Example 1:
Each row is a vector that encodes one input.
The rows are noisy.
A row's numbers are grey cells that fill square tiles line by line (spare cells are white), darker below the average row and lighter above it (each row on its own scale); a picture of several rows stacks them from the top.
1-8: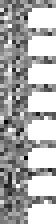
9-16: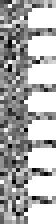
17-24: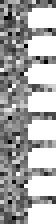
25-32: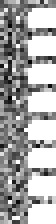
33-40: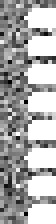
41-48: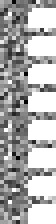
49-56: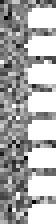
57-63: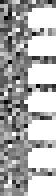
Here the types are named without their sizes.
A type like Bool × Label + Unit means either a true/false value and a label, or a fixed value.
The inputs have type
List(Line).
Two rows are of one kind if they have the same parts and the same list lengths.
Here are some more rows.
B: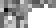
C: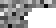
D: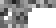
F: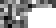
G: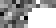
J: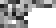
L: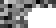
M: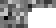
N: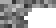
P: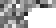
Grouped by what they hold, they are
B
C, F, J, L, M, N, P
D, G

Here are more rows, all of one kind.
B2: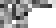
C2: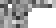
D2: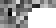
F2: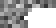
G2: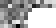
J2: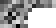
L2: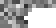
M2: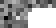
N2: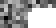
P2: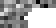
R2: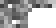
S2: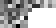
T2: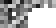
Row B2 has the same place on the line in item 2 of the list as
G2, J2 and R2.
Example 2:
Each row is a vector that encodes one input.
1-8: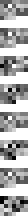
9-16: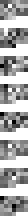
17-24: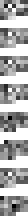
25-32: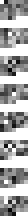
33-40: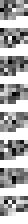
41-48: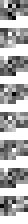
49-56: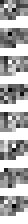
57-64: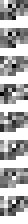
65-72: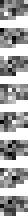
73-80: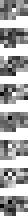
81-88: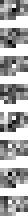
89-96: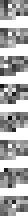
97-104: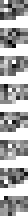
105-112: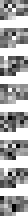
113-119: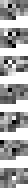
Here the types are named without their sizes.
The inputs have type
List(Line).
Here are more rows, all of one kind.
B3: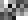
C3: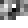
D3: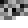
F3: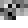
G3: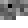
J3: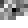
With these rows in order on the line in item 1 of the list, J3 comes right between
C3 and D3.
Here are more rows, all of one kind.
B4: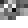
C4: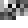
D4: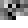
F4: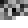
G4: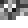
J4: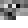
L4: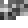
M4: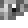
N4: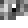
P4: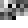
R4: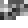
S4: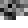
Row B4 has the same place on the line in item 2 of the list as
C4, J4, N4 and P4.
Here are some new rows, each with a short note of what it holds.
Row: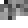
the empty list
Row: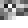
a list of one item
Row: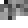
the empty list
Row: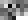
a list of two items
